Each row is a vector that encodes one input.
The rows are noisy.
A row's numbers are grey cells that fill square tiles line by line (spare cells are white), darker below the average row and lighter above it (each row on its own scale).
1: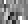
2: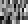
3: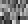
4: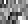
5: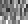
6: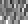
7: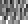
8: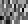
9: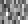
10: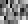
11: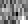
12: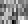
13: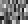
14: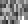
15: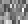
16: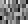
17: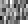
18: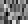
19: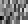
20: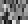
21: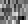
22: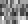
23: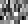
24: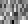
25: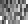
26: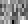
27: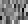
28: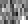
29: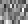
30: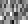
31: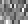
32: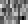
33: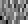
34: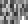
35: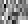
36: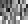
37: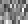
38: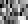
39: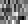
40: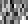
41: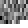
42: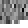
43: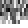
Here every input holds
a true/false value, together with either a point on a 5-point circle, or a fixed value.
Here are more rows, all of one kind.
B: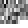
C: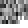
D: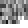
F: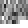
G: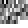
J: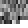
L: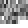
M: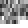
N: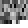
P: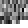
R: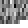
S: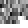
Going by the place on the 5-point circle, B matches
F, G, L and M.
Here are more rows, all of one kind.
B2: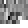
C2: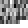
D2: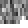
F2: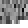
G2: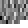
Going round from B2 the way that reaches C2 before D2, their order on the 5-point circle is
B2, F2, C2, G2, D2.
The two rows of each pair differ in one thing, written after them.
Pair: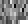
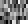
the place on the 5-point circle
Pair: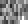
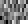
the true/false value
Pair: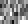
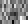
the place on the 5-point circle
